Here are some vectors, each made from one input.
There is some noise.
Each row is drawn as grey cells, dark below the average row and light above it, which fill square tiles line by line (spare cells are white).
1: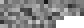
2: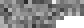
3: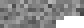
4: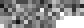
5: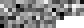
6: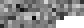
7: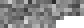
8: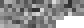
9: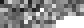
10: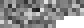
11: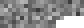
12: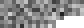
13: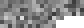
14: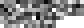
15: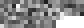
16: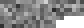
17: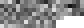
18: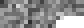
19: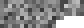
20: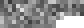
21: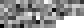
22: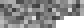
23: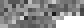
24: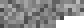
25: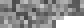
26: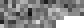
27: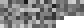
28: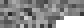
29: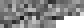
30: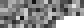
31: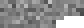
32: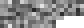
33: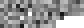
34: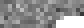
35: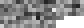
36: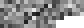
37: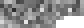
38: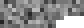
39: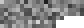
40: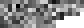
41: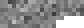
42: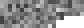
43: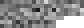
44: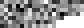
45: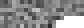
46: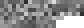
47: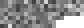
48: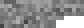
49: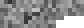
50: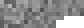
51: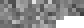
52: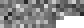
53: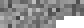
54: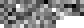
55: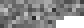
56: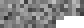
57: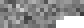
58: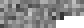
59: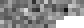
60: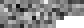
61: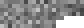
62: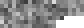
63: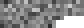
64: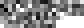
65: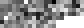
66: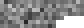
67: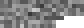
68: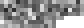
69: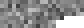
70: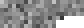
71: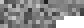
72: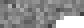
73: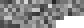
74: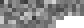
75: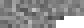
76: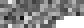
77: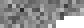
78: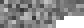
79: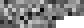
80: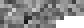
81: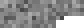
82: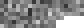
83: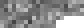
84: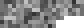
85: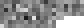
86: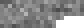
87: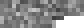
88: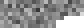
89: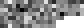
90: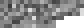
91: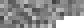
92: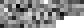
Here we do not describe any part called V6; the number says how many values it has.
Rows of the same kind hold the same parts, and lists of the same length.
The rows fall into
2 kinds.
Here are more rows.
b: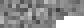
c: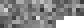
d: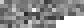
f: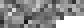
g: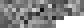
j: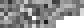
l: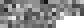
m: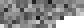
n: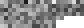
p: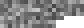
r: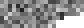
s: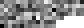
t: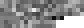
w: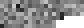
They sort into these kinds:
b, c, d, f, g, l, n, p, s, t, w
j, m, r

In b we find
a point on a 5-point line and a true/false value.
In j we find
a true/false value and a value of V6.
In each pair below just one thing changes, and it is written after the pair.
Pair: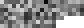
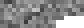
the place on the 5-point line
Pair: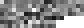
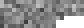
the true/false value
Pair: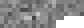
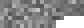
the place on the 5-point line
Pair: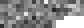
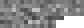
the true/false value
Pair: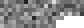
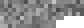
the place on the 5-point line
